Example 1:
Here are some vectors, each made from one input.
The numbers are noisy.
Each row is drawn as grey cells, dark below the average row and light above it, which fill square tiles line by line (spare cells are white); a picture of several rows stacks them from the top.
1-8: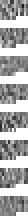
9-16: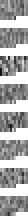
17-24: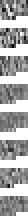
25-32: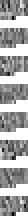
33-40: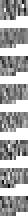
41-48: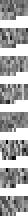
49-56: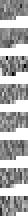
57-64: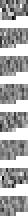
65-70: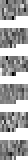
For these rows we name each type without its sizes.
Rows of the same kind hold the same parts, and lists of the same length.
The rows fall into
2 kinds.
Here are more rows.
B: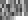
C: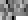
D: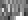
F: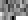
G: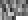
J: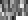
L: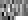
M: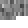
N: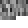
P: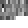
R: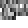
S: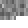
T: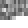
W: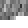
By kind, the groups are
B, C, F, M, S, T, W
D, G, J, L, N, P, R

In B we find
a point on each of two lines and a node of a tree.
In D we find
a point on each of two lines.
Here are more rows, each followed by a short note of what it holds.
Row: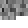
a point on each of two lines and a node of a tree
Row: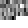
a point on each of two lines
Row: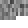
a point on each of two lines and a node of a tree
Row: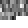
a point on each of two lines
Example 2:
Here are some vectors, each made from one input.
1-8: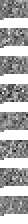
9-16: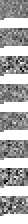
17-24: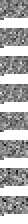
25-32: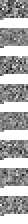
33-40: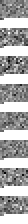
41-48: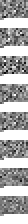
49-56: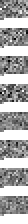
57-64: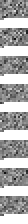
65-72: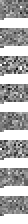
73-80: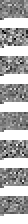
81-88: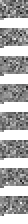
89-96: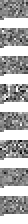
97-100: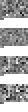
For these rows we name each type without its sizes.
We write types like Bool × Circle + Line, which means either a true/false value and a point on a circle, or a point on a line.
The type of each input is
Bool × Line.
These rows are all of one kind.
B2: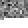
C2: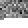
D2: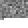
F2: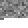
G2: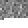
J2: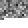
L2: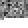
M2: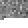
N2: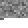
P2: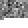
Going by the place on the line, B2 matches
L2 and P2.
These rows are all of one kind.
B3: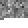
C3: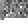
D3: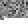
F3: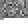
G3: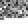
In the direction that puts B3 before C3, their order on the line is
D3, B3, C3, G3, F3.
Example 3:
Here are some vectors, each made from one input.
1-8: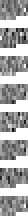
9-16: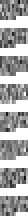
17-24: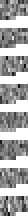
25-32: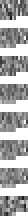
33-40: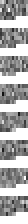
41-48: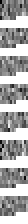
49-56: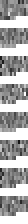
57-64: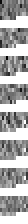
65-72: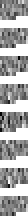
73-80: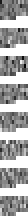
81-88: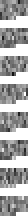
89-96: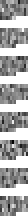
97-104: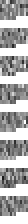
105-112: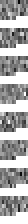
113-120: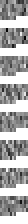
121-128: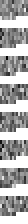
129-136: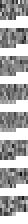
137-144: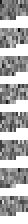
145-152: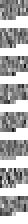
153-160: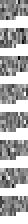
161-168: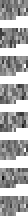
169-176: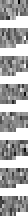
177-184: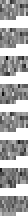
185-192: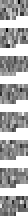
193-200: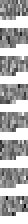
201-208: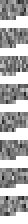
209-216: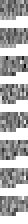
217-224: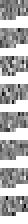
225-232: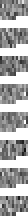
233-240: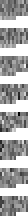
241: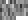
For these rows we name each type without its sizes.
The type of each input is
Circle + Tree.
